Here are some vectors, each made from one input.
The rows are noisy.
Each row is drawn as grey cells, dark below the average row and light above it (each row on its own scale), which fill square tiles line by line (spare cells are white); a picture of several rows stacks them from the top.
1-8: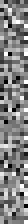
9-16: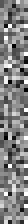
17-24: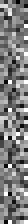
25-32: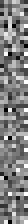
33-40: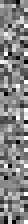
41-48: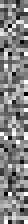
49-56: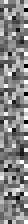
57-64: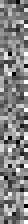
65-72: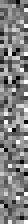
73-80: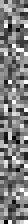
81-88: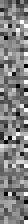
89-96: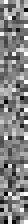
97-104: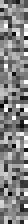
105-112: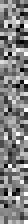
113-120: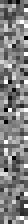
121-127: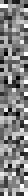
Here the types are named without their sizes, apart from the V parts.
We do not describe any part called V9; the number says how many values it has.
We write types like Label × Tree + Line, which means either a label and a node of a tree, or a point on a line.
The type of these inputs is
Circle + Line × V9.
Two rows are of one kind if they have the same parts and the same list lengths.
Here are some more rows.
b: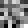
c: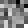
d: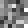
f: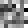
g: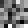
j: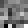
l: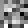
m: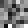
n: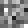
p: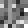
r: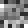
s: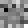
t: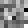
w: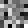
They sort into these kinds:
b, f, g, j, m, n, s, t
c, d, l, p, r, w

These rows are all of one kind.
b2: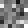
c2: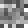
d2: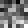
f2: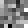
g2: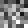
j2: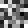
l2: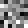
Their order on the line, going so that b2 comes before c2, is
d2, b2, f2, c2, l2, g2, j2.
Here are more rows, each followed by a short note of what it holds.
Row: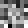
a point on a line and a value of V9
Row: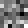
a point on a line and a value of V9
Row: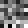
a point on a line and a value of V9
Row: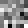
a point on a line and a value of V9
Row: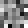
a point on a line and a value of V9
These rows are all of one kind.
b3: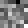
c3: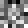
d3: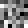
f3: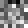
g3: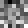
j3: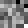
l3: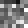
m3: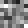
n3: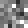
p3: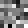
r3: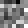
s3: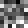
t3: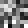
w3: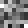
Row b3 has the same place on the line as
c3, f3, g3 and p3.
